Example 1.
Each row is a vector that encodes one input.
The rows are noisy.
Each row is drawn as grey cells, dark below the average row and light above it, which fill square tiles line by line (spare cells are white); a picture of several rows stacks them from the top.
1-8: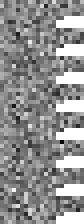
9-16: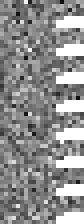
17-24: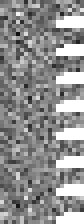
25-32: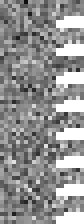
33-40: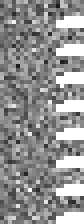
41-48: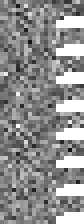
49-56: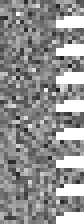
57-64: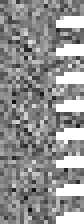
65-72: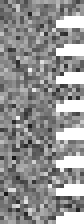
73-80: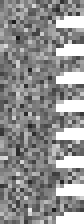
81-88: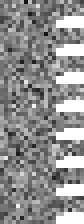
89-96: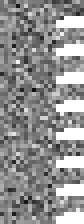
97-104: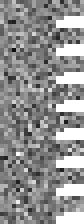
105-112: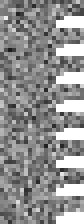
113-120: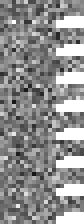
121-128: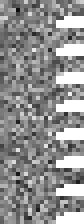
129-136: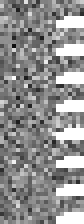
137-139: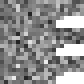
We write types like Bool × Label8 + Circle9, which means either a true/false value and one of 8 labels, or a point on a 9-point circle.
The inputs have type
Bool × Bool × Bool × Circle17.
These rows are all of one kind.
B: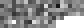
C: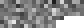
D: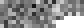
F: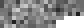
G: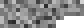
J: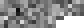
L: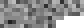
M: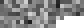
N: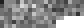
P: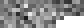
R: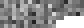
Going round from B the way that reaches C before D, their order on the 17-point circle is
B, M, N, F, P, C, R, D, J, G, L.
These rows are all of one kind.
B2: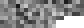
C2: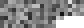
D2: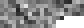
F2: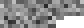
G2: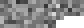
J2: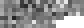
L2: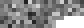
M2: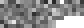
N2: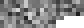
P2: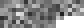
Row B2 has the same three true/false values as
D2 and N2.
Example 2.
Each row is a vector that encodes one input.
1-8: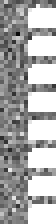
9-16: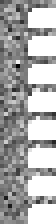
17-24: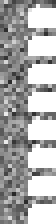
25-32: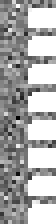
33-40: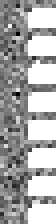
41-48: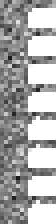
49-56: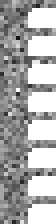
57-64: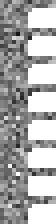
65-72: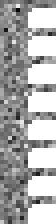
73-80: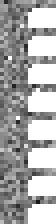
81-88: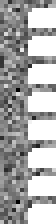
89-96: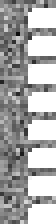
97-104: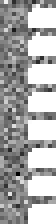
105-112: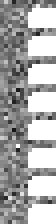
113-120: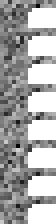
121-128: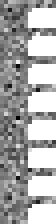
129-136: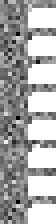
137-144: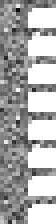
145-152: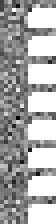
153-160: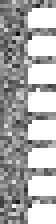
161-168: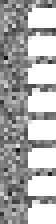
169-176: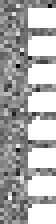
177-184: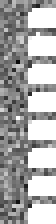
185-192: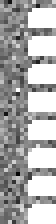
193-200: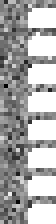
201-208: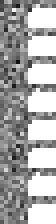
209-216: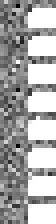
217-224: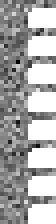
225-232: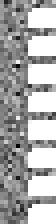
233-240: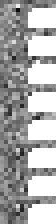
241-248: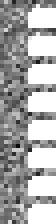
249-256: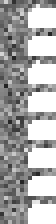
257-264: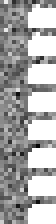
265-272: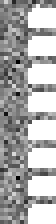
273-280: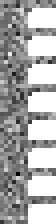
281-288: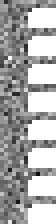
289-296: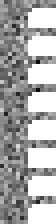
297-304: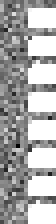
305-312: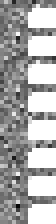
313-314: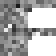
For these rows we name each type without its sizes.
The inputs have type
(Bool × Bool × Bool × Bool + Unit) × Circle.
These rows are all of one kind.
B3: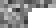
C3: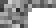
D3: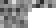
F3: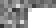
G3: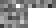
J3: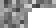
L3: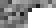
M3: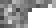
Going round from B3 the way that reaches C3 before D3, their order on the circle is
B3, M3, C3, L3, D3, J3, G3, F3.
